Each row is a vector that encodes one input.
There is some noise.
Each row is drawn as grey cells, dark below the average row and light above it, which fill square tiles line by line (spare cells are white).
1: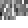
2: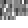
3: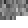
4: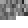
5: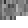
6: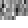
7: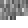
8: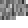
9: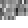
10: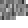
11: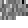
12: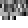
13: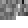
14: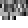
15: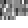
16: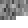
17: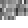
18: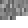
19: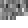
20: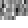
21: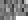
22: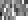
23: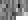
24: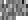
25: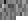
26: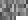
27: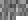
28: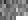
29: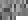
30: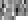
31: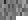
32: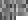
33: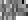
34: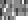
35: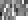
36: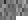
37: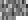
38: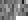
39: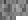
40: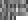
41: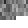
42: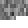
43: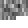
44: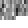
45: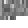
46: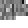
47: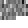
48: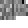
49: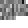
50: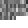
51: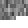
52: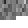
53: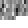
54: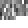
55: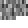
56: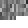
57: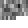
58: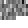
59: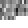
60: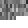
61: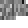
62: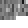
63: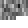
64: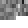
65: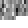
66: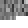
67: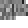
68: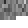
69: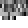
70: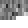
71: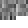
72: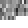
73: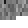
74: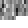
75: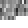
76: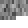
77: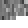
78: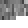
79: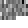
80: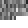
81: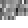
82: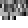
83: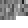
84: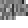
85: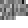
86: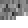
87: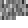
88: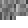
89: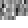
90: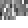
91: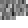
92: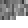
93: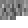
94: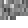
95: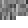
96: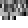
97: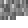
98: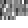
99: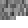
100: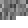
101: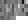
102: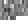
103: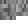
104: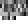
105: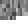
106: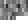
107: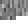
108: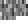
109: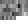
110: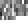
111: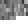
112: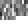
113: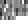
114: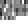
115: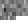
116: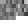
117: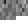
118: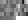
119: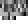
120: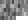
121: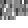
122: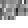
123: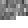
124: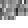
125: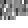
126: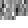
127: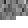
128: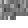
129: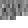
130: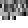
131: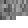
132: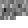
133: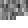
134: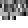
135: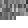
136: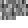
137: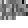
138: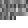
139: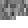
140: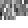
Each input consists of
a list of up to three points on a 4-point line.
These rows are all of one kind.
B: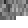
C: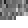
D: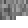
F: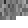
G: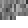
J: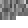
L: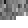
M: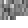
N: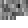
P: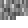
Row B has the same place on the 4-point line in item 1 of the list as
C, D, F and L.
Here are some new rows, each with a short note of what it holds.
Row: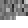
a list of two items
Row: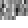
a list of one item
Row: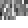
a list of one item
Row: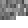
a list of two items
